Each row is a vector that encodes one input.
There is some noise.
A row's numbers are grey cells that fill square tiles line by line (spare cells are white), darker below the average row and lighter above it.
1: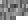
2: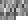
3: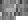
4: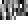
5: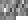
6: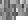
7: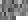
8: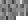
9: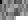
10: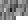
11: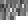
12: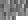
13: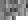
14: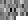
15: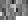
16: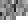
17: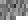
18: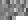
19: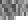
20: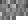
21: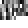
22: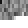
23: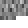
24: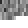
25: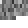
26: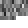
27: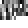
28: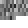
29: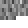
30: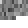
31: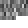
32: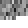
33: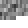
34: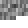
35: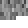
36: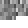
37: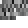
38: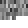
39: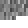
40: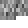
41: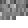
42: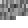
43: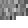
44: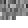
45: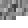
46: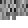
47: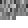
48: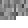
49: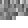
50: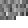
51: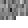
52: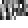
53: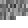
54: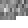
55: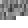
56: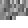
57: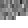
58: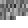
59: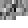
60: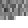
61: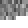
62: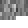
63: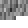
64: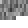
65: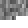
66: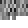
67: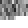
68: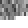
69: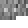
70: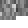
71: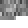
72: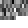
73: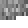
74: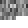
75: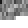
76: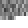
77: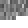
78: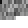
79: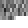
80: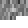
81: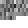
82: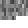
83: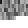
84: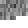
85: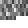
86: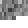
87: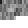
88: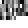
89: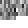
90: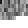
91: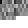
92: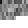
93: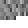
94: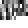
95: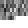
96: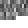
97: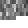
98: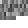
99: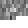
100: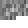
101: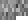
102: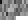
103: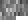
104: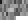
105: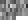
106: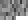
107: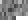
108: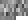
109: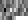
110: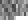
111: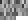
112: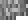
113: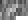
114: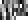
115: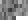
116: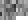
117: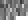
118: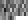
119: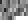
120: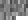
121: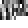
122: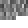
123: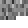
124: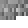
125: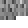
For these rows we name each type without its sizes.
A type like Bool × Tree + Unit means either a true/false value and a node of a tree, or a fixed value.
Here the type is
List(Bool × Line).
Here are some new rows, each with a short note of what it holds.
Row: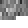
a list of two items
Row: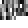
the empty list
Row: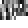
the empty list
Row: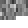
a list of two items
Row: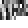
the empty list
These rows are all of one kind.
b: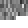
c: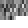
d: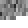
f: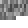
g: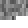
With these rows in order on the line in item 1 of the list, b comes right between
d and f.
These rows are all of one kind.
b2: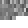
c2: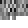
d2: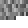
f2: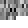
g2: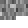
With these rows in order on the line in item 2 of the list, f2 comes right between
c2 and d2.
